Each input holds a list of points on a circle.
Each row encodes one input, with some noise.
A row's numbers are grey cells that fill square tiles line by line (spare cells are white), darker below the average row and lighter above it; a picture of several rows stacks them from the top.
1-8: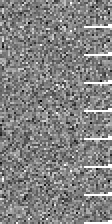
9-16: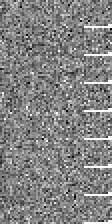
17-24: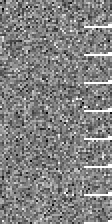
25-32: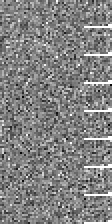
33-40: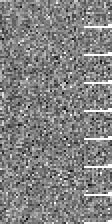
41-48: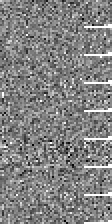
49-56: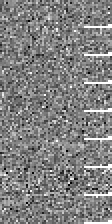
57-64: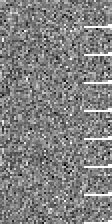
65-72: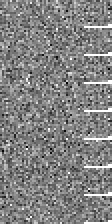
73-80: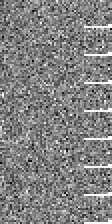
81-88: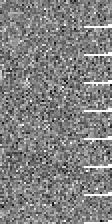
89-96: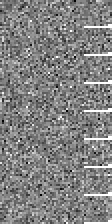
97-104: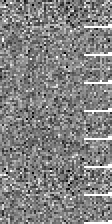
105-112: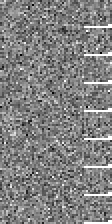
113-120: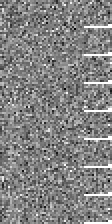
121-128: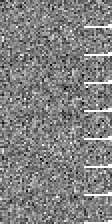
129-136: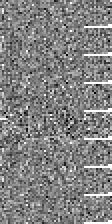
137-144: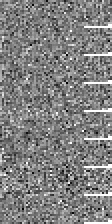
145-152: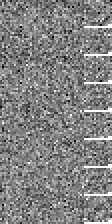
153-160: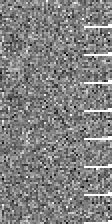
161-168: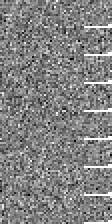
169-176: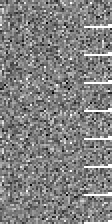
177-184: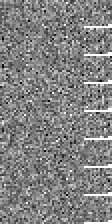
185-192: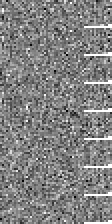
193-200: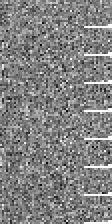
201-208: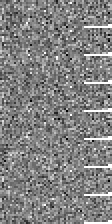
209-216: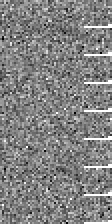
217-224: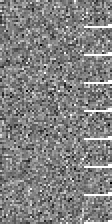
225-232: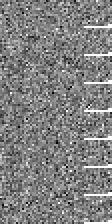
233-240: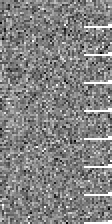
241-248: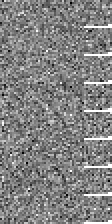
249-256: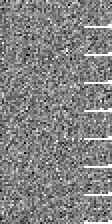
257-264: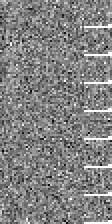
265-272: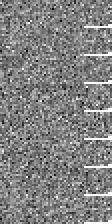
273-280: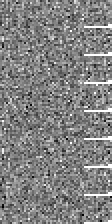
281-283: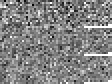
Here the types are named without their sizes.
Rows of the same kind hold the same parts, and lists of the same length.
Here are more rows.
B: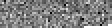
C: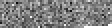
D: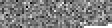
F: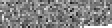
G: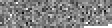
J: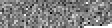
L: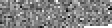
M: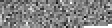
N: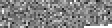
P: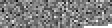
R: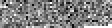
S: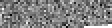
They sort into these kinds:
B, D, G, J, P
C, F, L
M, N, S
R

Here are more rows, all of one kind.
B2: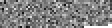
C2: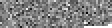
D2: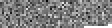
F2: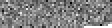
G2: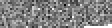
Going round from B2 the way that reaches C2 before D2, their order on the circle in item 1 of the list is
B2, C2, G2, F2, D2.
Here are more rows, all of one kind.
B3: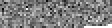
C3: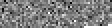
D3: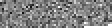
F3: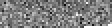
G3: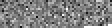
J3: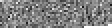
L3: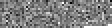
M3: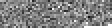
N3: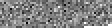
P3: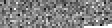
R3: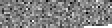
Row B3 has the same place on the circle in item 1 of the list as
G3 and R3.
